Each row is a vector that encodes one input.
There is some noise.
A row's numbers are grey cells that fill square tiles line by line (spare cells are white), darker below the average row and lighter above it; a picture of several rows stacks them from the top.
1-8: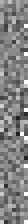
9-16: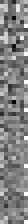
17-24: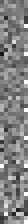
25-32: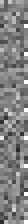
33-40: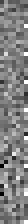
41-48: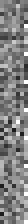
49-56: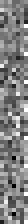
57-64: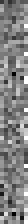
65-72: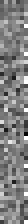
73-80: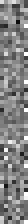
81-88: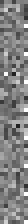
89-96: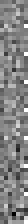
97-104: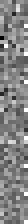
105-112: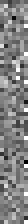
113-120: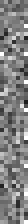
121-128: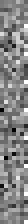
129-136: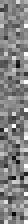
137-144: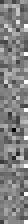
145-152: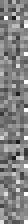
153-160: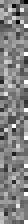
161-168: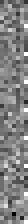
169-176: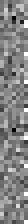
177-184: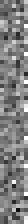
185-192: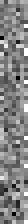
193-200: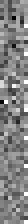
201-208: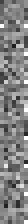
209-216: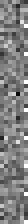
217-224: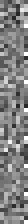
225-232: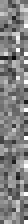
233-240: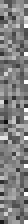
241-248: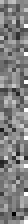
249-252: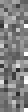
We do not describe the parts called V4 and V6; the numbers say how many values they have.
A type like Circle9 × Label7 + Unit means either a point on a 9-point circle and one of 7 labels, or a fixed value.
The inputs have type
(Bool × Circle10 + V6) × V4.
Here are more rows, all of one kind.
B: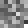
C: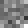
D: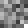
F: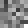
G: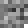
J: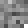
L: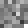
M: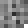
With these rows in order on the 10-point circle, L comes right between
F and G.
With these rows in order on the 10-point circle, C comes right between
B and F.
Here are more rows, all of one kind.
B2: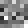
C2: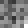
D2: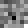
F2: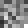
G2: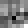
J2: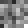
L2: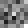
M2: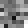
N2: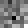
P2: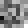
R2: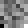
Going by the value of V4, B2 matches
G2, L2 and P2.
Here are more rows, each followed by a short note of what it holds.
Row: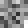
a value of V4 and a value of V6
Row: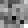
a value of V4 and a value of V6
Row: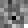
a value of V4 and a value of V6
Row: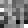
a point on a 10-point circle, a true/false value and a value of V4
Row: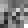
a value of V4 and a value of V6
